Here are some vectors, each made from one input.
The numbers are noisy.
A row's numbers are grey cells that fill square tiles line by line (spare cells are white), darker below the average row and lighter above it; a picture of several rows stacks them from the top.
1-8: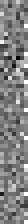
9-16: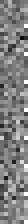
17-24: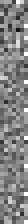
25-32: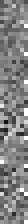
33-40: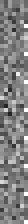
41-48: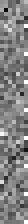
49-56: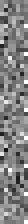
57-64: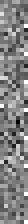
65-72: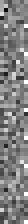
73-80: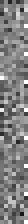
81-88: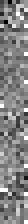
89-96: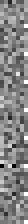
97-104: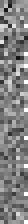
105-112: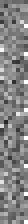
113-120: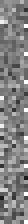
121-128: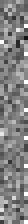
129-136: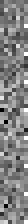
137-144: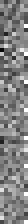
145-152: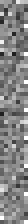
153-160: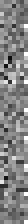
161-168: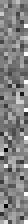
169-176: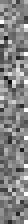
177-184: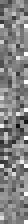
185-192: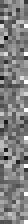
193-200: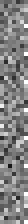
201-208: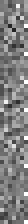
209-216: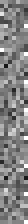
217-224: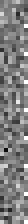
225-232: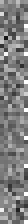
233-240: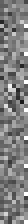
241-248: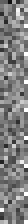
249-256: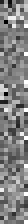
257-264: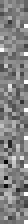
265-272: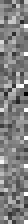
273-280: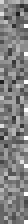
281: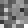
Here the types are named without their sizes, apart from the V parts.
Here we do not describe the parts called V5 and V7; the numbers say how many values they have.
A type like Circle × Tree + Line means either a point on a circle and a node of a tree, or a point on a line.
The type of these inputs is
(Bool × Bool × Bool + V5) × V7 + List(Line).
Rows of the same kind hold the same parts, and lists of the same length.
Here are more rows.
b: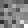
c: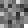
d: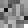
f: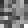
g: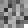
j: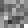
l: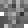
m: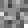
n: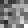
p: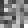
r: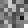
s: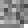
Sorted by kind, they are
b, f, n, r
c, m, s
d, g
j
l
p

